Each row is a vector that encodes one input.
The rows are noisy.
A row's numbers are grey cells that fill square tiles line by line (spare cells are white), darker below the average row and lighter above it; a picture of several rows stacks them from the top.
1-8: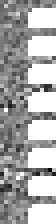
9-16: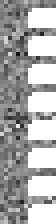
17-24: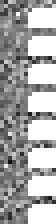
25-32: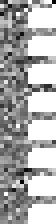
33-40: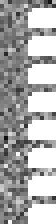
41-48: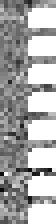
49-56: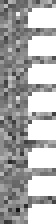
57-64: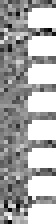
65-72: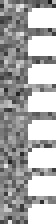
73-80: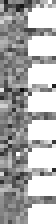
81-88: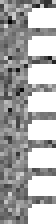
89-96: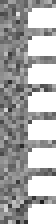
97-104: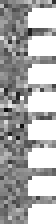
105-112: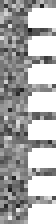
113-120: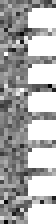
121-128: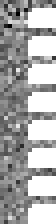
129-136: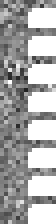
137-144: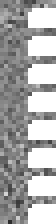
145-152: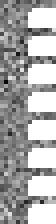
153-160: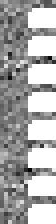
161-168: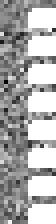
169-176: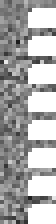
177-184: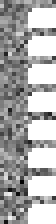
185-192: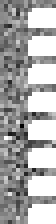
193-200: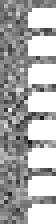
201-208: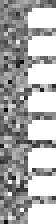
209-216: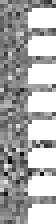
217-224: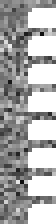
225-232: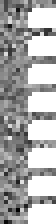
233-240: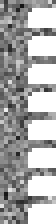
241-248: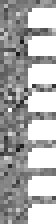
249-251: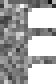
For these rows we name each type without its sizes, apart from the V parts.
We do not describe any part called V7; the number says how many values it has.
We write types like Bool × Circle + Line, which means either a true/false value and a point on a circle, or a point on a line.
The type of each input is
Bool × Line + List(Circle × V7).
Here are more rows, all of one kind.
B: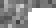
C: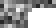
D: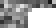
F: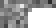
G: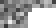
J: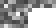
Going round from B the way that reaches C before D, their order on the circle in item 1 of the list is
B, G, C, J, D, F.
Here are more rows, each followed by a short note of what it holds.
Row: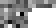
the empty list
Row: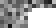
a list of two items
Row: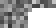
a list of two items
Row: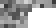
a list of two items
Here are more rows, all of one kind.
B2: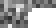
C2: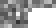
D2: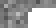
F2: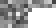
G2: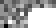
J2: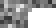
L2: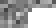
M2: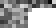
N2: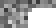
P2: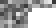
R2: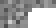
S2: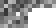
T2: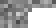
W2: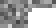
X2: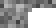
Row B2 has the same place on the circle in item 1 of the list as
C2, P2, S2 and X2.
